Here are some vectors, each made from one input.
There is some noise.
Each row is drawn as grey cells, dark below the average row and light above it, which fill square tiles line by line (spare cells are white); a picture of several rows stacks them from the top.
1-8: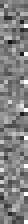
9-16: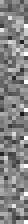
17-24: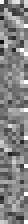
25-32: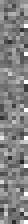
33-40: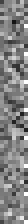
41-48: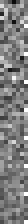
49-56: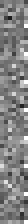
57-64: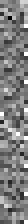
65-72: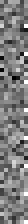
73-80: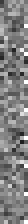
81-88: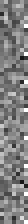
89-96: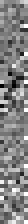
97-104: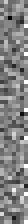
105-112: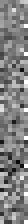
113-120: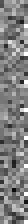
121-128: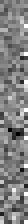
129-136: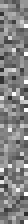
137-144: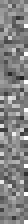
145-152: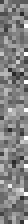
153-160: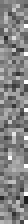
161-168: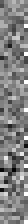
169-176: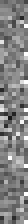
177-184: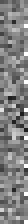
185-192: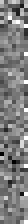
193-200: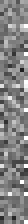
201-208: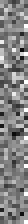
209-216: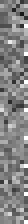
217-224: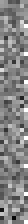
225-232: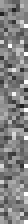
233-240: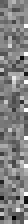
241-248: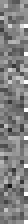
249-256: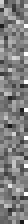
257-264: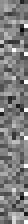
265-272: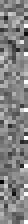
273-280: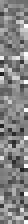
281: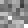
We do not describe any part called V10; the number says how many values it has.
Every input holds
a list of up to three items, each a true/false value and a value of V10.
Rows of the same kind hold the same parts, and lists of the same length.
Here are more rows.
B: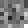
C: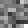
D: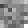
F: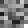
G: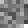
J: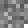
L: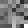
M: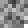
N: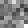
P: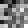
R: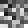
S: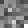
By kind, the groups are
B, C, F, G, J, N
D, M
L, S
P, R

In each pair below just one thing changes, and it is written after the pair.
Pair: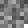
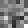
the true/false value in item 1 of the list
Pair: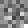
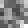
the value of V10 in item 1 of the list
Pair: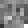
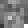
the true/false value in item 1 of the list
